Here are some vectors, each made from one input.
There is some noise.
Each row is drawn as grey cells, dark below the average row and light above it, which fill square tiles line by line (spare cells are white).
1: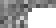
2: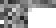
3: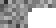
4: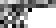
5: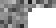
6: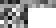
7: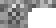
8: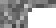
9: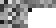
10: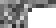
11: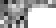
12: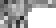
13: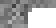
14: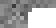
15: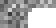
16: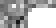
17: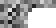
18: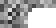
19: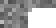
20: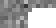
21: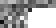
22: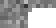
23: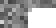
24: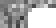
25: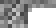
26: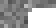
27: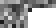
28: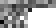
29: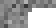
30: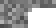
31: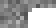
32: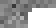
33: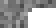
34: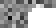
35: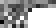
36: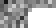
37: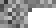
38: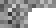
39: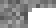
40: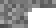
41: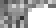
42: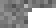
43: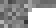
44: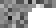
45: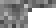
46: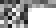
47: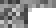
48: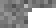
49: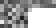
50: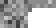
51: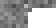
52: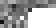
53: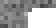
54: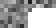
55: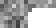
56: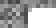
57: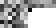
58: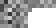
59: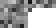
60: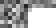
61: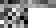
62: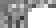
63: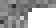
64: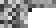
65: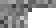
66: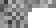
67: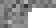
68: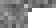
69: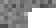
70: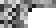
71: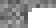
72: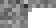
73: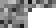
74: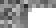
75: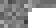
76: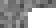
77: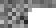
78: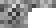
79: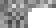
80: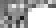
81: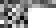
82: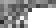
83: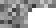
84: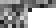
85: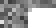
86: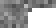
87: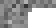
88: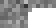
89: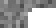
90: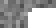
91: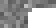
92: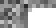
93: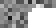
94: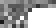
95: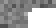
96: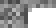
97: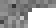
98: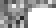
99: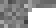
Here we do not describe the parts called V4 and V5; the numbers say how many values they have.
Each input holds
either a fixed value, or a point on each of two 3-point lines, a value of V4 and a value of V5, or three true/false values.
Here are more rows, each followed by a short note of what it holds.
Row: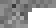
three true/false values
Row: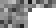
a fixed value
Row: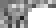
a point on each of two 3-point lines, a value of V4 and a value of V5
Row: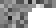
a fixed value
